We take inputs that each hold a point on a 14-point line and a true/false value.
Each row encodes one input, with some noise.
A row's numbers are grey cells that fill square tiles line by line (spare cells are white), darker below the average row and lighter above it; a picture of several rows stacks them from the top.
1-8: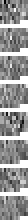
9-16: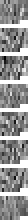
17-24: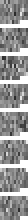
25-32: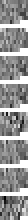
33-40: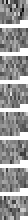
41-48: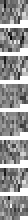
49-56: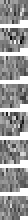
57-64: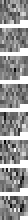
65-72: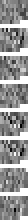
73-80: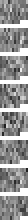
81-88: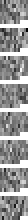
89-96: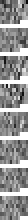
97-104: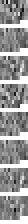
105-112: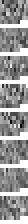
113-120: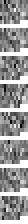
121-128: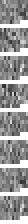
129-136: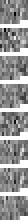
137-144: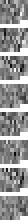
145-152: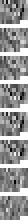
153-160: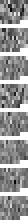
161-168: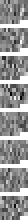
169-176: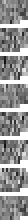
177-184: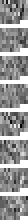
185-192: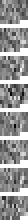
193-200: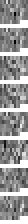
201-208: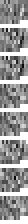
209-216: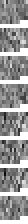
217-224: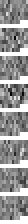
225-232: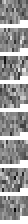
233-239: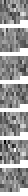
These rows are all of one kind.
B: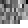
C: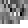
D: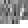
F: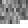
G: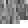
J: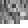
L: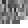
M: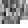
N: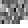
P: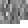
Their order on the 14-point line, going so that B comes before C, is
J, B, L, D, N, P, M, G, C, F.
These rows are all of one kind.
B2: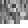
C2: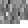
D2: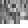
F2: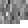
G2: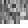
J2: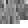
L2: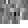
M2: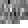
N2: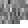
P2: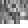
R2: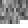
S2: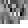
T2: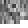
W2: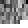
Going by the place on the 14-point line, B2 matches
D2, G2, P2 and T2.
